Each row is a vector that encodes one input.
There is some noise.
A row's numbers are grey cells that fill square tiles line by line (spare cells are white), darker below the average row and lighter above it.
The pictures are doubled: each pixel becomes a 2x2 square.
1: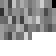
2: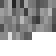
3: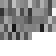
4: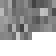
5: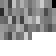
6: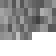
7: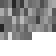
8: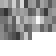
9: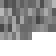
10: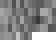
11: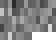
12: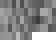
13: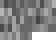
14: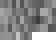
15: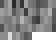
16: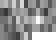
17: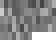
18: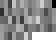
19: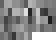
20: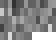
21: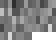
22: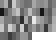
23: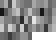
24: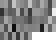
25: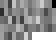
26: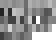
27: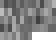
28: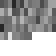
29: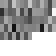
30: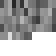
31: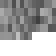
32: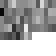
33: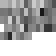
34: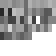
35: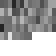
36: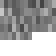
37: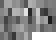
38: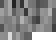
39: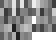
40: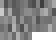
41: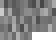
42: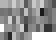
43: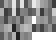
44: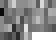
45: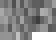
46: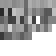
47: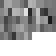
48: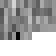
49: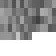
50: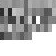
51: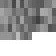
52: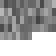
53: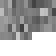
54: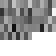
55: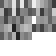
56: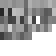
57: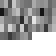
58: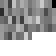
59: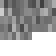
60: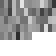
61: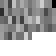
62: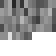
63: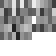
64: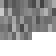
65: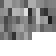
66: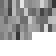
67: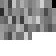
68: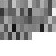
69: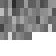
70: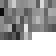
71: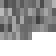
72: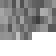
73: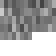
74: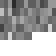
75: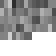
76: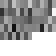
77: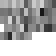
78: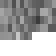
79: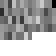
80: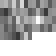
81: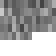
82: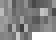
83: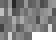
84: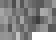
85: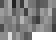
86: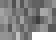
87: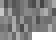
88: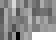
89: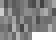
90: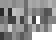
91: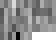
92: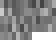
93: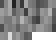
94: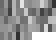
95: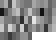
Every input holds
either one of 11 labels, or three true/false values.
